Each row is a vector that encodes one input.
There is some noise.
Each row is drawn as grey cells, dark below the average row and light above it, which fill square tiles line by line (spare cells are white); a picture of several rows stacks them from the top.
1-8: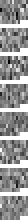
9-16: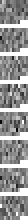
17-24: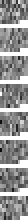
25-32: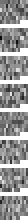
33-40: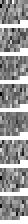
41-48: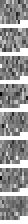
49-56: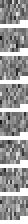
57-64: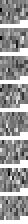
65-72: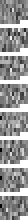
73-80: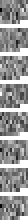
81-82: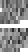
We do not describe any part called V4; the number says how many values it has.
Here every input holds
a point on a 5-point line, together with either a point on a 6-point line, or a value of V4.
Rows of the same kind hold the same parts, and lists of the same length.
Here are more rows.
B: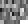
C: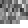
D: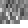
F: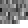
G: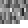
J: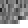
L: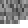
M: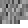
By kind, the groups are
B, M
C, D, F, G, J, L

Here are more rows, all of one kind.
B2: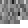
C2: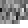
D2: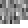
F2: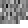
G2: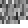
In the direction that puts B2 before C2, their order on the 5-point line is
D2, G2, F2, B2, C2.
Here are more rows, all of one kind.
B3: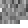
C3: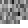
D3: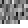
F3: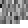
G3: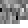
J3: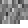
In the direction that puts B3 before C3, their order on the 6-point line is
D3, G3, F3, J3, B3, C3.
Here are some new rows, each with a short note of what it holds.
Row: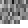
a point on a 5-point line and a point on a 6-point line
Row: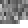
a point on a 5-point line and a value of V4
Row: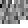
a point on a 5-point line and a point on a 6-point line
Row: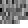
a point on a 5-point line and a value of V4
